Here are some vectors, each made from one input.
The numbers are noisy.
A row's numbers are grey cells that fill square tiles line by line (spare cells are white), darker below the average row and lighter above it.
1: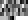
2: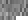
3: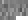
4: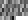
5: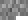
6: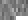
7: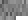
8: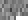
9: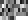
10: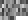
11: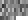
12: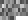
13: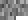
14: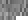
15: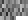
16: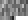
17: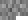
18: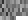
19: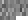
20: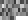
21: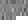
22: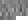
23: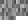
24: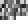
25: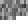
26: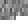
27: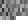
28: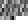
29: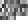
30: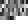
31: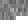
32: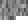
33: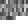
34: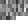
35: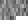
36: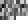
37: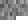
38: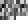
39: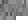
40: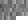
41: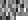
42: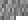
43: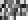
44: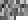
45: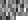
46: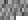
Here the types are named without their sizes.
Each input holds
a list of points on a line.
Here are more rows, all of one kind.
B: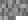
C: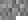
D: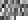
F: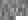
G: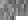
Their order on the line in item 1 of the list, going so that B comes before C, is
G, F, D, B, C.
